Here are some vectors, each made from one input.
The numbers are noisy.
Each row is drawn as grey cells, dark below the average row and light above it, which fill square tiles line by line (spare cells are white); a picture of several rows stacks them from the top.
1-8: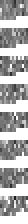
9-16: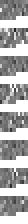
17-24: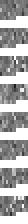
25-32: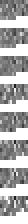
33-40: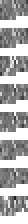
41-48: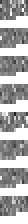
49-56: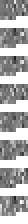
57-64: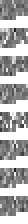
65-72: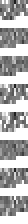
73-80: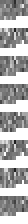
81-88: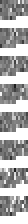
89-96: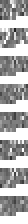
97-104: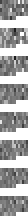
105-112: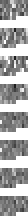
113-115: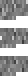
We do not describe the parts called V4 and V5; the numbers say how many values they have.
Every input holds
either one of 6 labels, a value of V4 and a value of V5, or three true/false values.
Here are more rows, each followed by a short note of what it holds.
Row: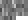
three true/false values
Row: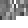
one of 6 labels, a value of V4 and a value of V5
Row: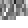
three true/false values
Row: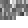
three true/false values
